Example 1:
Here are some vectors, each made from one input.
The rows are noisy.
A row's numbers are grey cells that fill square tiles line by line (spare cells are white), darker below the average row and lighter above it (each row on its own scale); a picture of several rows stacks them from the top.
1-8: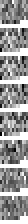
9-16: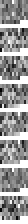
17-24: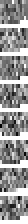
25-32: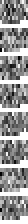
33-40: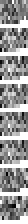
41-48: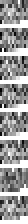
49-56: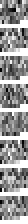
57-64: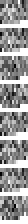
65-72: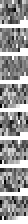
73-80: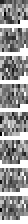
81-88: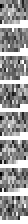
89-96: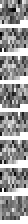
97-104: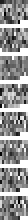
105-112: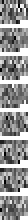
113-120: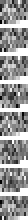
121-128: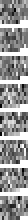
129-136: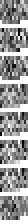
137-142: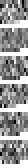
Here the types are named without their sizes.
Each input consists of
either four true/false values, or a list of points on a line.
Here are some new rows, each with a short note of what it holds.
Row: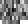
a list of one item
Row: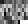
the empty list
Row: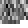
a list of one item
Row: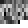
the empty list
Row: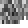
a list of two items
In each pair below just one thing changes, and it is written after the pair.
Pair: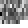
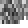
the place on the line in item 1 of the list
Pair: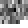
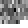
the place on the line in item 2 of the list
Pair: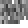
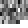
the place on the line in item 1 of the list
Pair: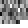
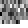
the place on the line in item 2 of the list
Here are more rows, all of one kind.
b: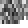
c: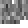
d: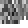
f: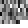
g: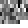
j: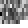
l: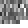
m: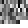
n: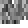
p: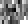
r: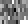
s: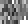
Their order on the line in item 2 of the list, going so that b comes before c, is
j, b, l, n, d, s, f, r, m, c, p, g.
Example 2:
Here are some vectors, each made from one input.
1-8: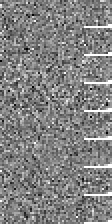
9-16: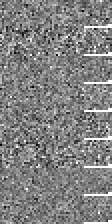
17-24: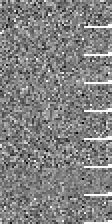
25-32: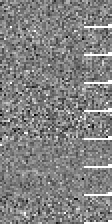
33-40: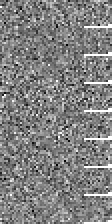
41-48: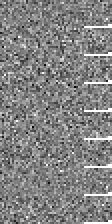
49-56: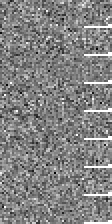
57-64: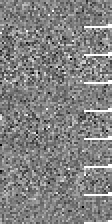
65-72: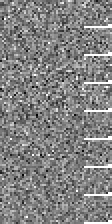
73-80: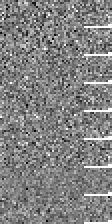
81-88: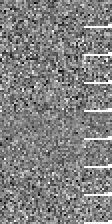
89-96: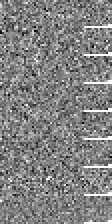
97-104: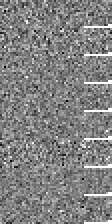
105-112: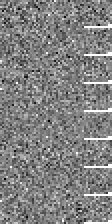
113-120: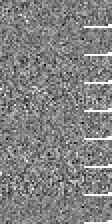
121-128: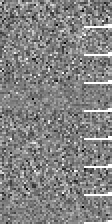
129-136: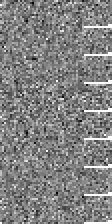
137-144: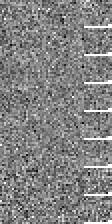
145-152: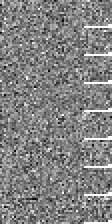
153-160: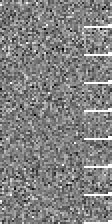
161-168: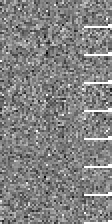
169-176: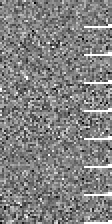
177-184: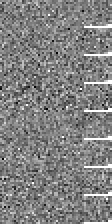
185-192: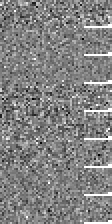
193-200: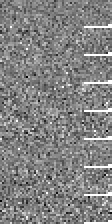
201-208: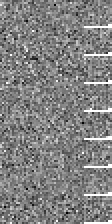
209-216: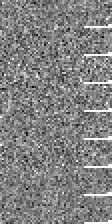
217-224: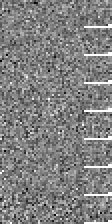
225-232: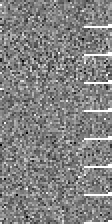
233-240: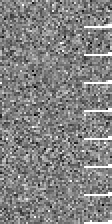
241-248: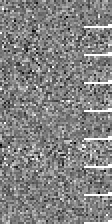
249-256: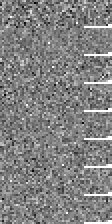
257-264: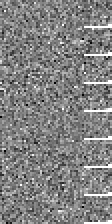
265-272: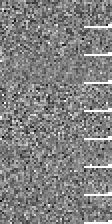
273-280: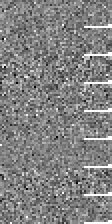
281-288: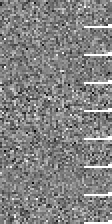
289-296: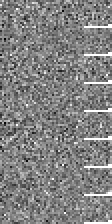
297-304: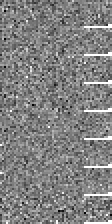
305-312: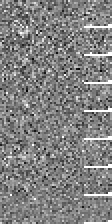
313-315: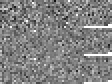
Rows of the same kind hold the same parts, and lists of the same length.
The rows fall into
2 kinds.
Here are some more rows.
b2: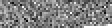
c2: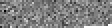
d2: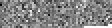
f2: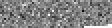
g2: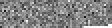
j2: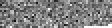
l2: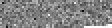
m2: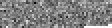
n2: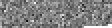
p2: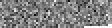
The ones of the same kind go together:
b2, f2, l2, n2, p2
c2, d2, g2, j2, m2

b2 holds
a point on a 10-point circle and three true/false values.
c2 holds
a point on each of two 10-point circles.
